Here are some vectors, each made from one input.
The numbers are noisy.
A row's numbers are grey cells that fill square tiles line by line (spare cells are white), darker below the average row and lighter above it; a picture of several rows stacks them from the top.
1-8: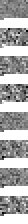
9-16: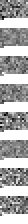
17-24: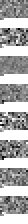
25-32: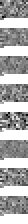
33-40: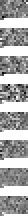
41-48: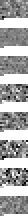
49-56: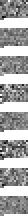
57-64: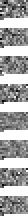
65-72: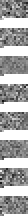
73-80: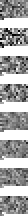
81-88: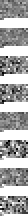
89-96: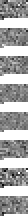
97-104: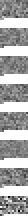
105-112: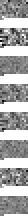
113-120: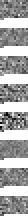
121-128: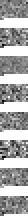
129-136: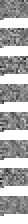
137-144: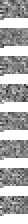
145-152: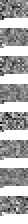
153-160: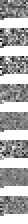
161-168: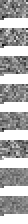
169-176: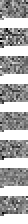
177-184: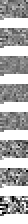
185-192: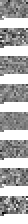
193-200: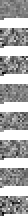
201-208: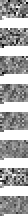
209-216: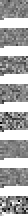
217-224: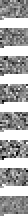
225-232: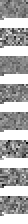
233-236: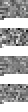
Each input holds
either a point on a 10-point circle and a true/false value, or a point on a 16-point circle, or a fixed value.
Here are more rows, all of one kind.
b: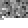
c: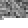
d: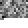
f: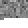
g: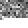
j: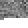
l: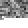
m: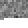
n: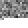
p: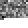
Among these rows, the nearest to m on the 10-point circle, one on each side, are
c and p.
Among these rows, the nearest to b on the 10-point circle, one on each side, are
f and p.
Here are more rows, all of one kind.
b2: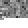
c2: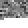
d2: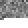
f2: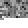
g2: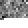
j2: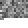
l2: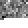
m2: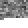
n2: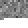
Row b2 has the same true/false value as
f2, j2 and n2.
